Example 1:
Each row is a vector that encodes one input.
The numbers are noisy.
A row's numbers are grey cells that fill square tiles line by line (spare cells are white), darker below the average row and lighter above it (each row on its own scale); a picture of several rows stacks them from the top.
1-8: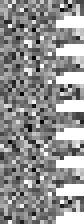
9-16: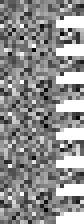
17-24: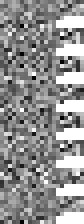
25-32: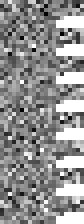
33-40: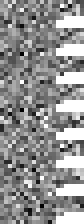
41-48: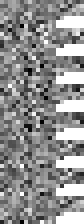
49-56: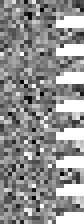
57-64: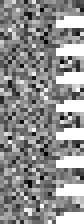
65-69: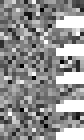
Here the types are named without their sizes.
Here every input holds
three true/false values.
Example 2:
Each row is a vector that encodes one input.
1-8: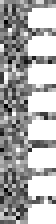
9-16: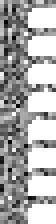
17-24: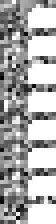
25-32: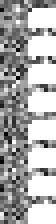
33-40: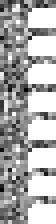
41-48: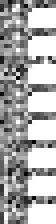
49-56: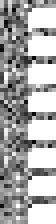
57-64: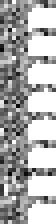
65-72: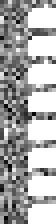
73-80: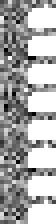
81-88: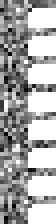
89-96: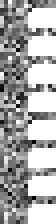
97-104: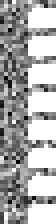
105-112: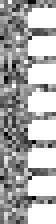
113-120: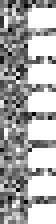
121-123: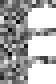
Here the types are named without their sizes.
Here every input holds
a label.
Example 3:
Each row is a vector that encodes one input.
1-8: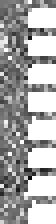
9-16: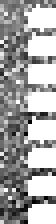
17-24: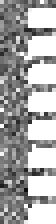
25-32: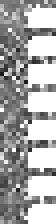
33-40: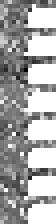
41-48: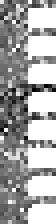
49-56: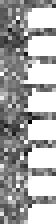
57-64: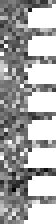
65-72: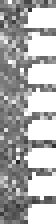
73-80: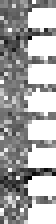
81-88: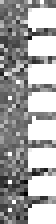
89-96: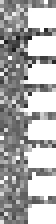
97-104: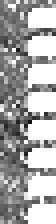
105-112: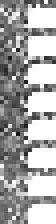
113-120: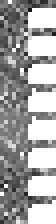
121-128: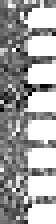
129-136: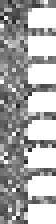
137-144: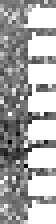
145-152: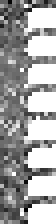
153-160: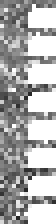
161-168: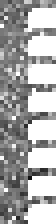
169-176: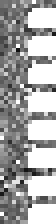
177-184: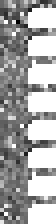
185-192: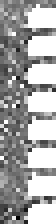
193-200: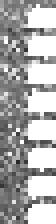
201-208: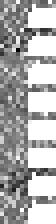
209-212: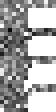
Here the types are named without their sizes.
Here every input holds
a label.
